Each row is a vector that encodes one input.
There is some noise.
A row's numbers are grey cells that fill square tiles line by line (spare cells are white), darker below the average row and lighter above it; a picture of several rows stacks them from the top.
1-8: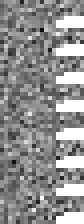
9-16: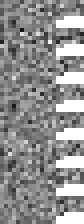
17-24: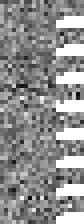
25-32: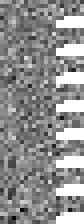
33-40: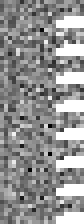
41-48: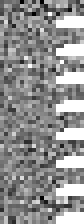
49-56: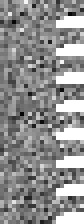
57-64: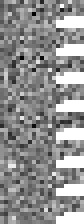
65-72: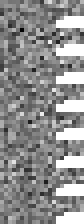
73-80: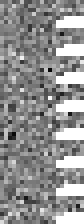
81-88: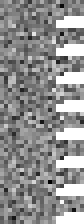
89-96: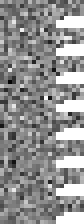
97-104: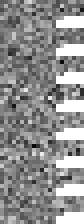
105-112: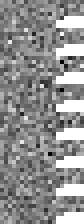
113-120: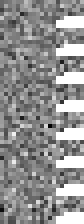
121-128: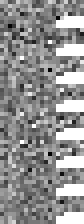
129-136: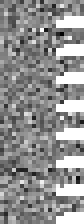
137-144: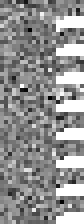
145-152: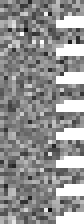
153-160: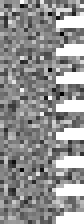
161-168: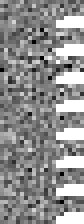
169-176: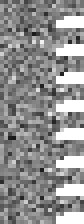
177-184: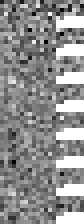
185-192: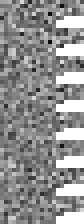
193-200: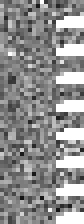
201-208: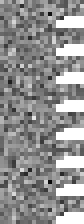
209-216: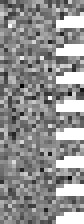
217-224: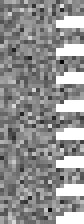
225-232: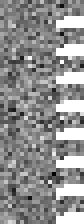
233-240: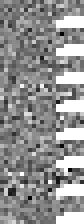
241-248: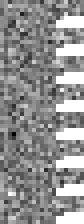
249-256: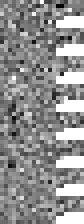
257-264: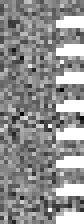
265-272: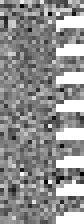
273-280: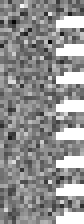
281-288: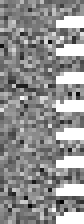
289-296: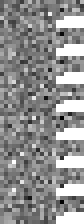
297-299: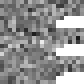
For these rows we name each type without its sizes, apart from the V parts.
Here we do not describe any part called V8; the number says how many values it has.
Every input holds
either a point on a circle and a true/false value, or a fixed value, or a node of a tree and a value of V8.
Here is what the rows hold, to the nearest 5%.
About 50% of them hold a point on a circle and a true/false value. About 5% of them hold a fixed value. The rest hold a node of a tree and a value of V8.
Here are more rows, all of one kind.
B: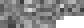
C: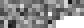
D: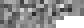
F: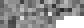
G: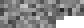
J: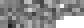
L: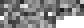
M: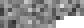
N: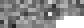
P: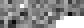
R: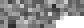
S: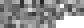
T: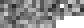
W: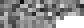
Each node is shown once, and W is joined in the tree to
N and R.
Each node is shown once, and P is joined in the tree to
G.
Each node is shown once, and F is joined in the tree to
B and D.
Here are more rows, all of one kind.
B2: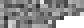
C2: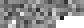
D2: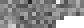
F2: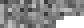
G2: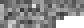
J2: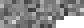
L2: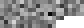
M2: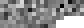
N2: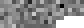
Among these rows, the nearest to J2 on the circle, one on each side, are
B2 and L2.
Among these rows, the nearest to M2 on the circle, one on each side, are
C2 and N2.
